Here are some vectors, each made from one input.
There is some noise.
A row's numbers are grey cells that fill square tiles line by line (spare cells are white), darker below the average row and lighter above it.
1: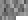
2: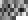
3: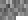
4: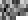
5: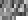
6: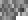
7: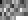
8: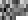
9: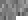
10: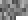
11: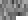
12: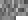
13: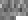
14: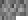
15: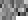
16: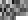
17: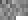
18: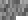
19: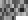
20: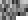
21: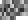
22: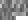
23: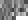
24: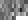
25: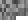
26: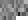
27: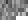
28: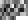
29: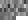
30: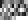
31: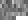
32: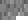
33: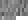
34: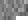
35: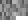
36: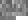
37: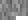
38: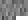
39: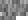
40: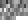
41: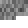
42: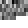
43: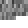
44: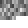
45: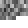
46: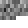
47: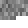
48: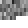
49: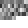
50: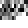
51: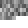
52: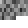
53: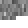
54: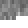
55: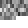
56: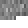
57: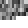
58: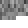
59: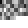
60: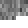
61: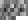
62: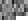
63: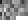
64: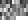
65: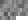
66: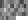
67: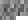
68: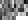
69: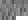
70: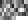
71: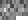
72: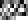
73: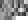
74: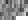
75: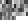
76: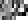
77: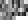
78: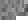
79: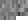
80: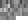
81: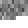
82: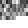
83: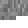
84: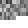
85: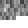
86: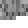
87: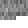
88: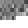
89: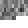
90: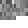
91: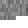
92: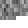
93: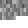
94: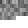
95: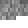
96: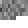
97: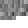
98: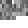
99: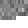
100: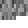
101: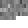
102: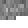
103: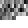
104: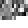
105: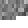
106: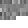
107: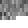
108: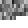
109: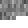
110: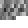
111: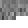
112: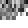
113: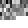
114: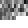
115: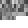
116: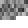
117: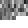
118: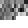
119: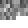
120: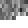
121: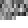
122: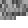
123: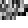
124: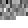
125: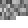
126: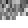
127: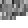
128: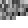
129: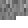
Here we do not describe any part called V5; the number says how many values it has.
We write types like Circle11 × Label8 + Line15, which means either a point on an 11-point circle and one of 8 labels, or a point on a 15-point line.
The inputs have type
(Label7 + Tree7) × Line7 × V5.
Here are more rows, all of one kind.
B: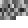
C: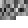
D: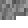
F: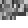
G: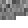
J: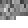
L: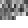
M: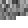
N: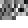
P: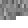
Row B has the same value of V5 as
F and P.
